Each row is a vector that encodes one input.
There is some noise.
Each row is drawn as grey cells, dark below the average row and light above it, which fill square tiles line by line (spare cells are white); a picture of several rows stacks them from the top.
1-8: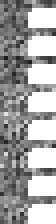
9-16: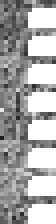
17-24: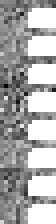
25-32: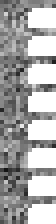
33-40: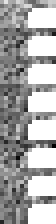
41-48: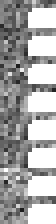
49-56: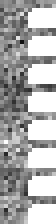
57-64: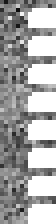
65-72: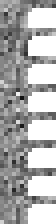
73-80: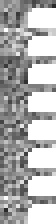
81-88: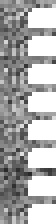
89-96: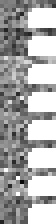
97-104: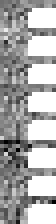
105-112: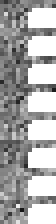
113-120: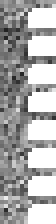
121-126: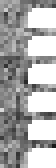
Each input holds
three true/false values.
